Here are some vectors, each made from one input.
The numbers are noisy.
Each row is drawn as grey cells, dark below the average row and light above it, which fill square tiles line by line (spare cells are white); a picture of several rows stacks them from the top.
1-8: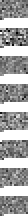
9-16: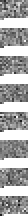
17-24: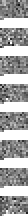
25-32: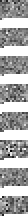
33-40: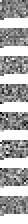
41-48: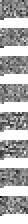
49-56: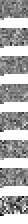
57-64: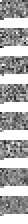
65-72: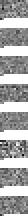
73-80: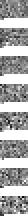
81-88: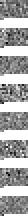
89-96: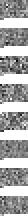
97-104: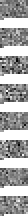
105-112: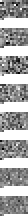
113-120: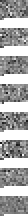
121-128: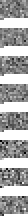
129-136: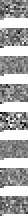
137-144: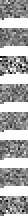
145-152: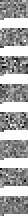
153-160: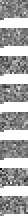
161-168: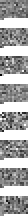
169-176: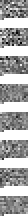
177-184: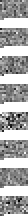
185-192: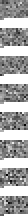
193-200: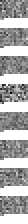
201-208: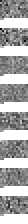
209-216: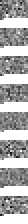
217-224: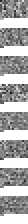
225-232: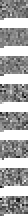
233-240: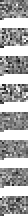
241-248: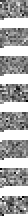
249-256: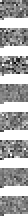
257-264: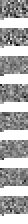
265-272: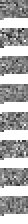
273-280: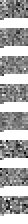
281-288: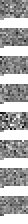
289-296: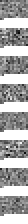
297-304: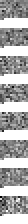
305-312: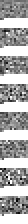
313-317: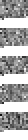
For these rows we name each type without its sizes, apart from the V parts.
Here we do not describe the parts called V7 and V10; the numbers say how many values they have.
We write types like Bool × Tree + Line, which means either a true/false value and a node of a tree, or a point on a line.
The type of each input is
Bool × Bool × Bool × Bool × (List(Line) + Tree × V7) × V10.
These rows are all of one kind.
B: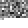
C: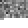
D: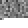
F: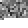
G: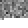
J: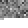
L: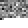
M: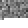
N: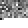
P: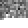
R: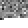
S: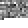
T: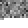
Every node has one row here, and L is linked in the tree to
R.
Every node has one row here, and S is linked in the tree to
M.
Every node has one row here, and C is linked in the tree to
D, F and P.
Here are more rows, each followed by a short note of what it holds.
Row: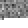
a node of a tree, four true/false values, a value of V7 and a value of V10
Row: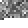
four true/false values and a value of V10, together with a list of one item
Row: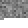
four true/false values and a value of V10, together with a list of two items
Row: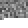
four true/false values and a value of V10, together with a list of two items
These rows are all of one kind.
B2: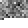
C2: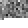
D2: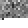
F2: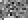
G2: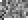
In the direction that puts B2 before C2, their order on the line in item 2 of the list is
D2, B2, G2, C2, F2.
